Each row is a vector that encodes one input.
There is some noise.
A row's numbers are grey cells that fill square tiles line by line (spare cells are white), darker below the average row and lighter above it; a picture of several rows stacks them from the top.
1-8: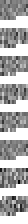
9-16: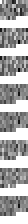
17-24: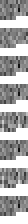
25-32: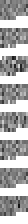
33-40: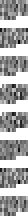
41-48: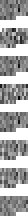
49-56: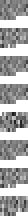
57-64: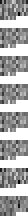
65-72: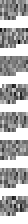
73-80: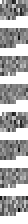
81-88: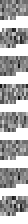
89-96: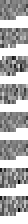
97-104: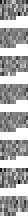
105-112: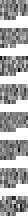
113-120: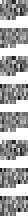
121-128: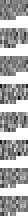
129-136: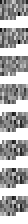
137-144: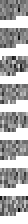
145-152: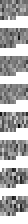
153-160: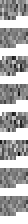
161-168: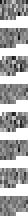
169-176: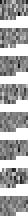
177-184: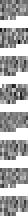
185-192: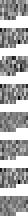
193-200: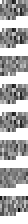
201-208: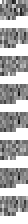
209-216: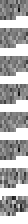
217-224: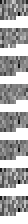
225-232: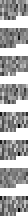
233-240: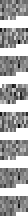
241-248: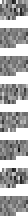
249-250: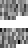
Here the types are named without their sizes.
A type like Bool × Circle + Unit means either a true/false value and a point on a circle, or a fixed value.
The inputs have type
Line.
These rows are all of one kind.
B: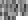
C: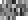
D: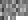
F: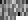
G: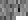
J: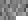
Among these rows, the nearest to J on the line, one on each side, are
B and G.
